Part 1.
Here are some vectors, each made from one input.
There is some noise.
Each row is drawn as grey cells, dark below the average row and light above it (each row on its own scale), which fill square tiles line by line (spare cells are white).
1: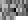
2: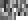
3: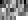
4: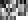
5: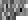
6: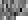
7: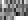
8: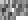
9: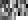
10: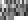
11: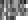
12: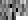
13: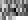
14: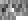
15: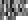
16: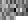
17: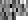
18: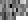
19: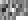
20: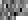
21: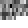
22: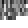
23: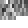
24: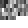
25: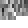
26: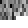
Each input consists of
one of 5 labels.
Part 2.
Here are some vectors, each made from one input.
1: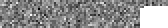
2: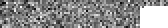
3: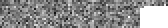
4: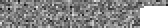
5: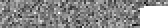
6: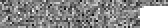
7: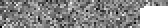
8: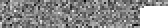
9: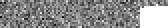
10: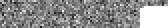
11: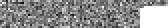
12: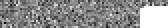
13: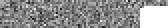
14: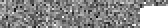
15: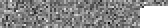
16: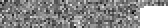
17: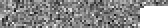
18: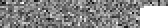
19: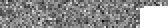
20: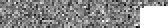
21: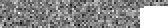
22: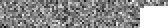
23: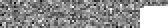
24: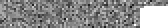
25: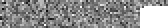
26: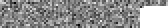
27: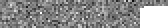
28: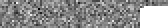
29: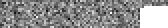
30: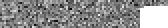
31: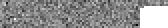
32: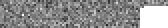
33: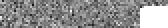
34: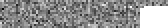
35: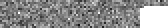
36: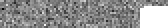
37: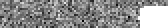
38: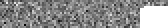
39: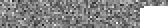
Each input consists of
a node of an 8-node tree.
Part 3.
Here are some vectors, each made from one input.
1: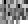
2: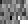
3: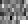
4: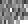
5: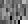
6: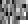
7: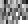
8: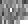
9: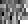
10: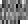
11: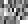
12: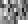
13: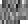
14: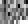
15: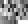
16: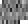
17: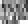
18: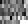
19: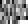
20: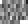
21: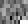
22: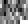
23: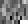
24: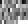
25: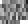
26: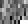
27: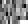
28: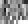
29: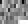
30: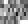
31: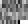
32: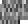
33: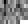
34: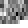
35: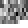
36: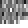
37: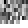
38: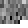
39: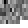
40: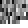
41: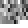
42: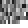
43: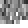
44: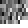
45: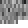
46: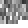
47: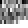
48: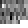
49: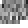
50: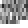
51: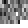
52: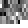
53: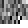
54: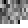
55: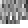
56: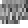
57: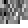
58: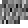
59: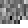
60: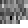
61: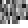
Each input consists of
either a fixed value, or three true/false values.
